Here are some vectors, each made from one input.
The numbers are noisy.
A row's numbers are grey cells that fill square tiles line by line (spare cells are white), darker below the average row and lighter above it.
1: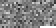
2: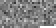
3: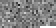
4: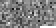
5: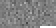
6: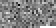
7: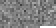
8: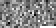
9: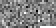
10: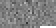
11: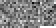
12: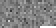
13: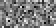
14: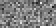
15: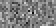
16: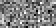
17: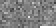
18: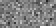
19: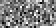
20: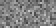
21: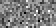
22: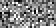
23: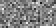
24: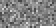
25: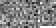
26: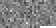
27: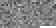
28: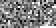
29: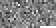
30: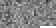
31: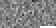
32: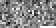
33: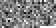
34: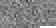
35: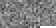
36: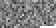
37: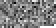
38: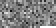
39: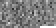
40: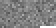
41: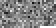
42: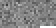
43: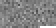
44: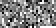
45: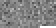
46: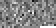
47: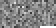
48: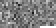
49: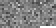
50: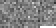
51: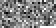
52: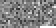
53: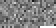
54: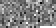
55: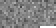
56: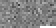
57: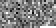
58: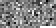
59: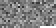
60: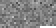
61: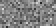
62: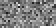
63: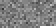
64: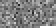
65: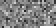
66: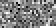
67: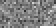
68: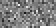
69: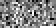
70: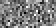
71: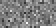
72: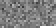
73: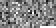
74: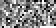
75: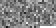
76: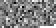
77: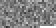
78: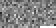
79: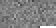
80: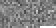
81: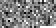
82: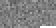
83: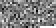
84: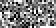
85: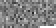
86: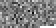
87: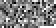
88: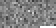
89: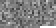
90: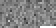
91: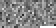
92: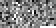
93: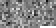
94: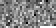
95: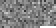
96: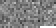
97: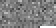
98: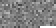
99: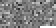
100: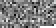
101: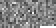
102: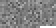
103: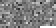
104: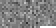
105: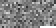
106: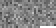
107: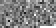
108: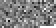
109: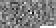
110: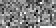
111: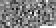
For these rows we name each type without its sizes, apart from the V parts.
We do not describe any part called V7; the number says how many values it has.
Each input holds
a true/false value, together with either a node of a tree, or a value of V7.
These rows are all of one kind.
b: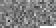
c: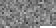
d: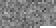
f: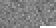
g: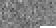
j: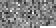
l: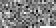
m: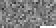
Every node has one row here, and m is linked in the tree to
j.
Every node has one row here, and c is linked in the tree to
g and l.
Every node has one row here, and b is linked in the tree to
f and g.
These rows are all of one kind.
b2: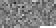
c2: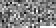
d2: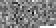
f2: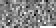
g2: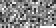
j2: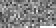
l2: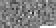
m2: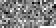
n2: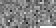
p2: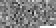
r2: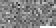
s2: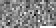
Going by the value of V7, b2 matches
d2, g2, j2 and s2.
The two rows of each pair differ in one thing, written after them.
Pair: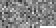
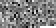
the value of V7
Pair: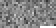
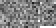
the true/false value
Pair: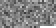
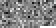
the value of V7
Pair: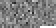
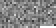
the value of V7
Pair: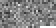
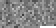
the true/false value
